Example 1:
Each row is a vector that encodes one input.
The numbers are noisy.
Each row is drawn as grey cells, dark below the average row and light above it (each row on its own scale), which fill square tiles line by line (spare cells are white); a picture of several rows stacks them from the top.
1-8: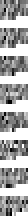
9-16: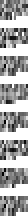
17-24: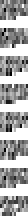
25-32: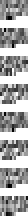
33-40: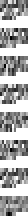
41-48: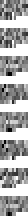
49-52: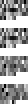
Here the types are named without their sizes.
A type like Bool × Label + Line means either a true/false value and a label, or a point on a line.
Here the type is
Tree.
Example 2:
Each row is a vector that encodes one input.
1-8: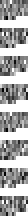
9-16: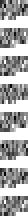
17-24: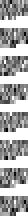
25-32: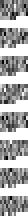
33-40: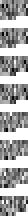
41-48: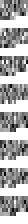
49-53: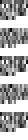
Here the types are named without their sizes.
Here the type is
Bool × Bool × Bool.
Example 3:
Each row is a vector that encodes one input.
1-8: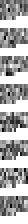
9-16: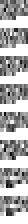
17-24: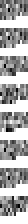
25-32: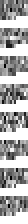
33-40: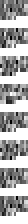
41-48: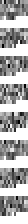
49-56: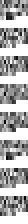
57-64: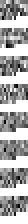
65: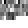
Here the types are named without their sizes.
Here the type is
Tree.
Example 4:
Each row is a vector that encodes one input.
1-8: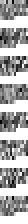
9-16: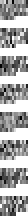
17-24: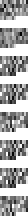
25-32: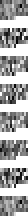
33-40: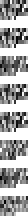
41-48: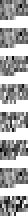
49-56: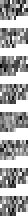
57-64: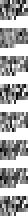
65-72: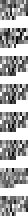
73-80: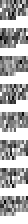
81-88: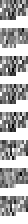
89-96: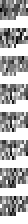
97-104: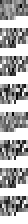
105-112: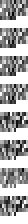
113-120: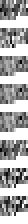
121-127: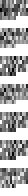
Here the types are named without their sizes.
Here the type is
Label.
